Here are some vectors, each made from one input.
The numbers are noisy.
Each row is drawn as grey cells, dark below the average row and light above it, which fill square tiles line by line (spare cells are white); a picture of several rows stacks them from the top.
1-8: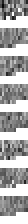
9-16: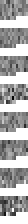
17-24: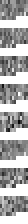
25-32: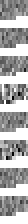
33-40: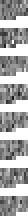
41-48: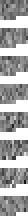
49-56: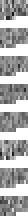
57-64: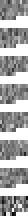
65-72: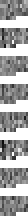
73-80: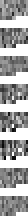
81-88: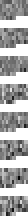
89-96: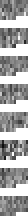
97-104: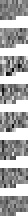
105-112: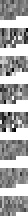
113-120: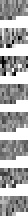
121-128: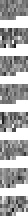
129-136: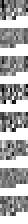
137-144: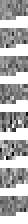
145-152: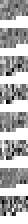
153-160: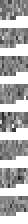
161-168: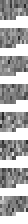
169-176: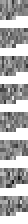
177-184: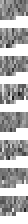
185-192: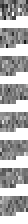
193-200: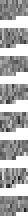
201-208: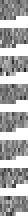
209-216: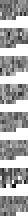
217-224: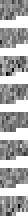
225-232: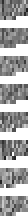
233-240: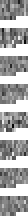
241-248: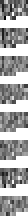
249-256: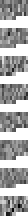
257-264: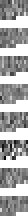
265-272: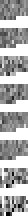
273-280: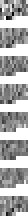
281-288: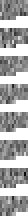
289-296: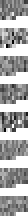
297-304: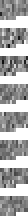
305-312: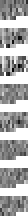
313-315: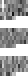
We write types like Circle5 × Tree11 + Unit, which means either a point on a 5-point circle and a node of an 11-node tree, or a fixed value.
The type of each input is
Bool × Line8 + Circle16 × Circle16.
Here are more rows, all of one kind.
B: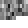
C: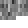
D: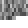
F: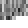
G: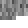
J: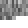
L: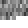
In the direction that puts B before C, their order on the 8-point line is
L, B, D, C, G, F, J.
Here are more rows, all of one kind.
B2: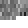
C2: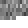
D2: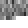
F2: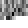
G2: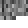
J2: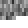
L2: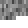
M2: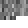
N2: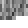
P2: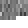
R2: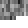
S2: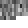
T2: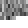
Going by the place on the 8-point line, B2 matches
P2 and T2.
